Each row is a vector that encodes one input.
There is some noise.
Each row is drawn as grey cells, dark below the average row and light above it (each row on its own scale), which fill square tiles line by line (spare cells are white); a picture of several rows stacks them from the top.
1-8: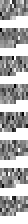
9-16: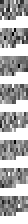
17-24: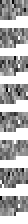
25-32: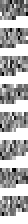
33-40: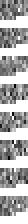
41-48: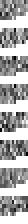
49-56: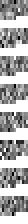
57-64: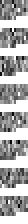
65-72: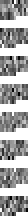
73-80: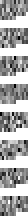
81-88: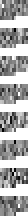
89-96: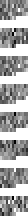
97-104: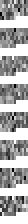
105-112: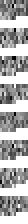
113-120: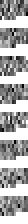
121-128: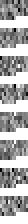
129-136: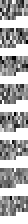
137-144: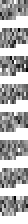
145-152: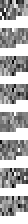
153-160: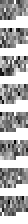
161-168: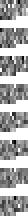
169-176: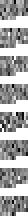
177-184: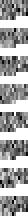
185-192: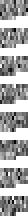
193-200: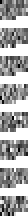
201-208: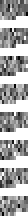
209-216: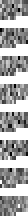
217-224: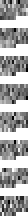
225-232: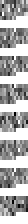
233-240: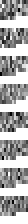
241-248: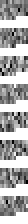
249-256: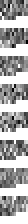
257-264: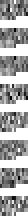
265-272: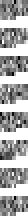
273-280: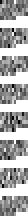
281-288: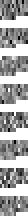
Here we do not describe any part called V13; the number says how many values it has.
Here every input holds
a value of V13, together with either a fixed value, or one of 5 labels and a true/false value.
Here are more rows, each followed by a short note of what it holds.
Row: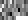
one of 5 labels, a true/false value and a value of V13
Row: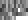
a value of V13
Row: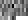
one of 5 labels, a true/false value and a value of V13
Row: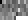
a value of V13
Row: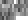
one of 5 labels, a true/false value and a value of V13
